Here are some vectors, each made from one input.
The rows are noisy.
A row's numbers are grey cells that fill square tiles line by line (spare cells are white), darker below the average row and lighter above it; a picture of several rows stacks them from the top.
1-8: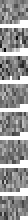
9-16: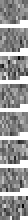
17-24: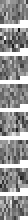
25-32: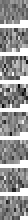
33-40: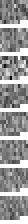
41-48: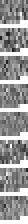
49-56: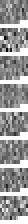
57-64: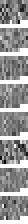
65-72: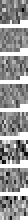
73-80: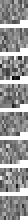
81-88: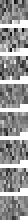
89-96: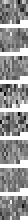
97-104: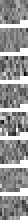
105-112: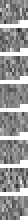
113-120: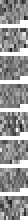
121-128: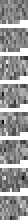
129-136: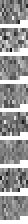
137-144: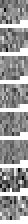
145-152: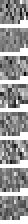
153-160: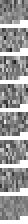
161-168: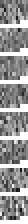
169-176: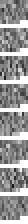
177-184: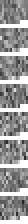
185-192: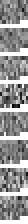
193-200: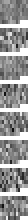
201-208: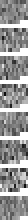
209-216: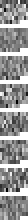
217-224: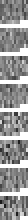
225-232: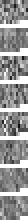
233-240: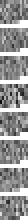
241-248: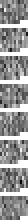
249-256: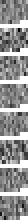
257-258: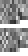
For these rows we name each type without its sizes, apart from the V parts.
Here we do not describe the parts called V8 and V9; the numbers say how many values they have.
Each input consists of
a value of V8 and a value of V9, together with either a point on a line, or a node of a tree.
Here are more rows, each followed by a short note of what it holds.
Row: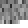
a point on a line, a value of V8 and a value of V9
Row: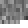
a point on a line, a value of V8 and a value of V9
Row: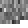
a point on a line, a value of V8 and a value of V9
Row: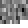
a point on a line, a value of V8 and a value of V9
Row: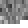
a point on a line, a value of V8 and a value of V9
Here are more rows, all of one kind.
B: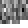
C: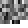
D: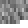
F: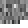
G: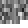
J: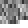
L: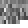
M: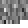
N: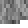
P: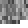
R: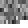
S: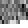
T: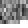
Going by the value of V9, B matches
D and J.
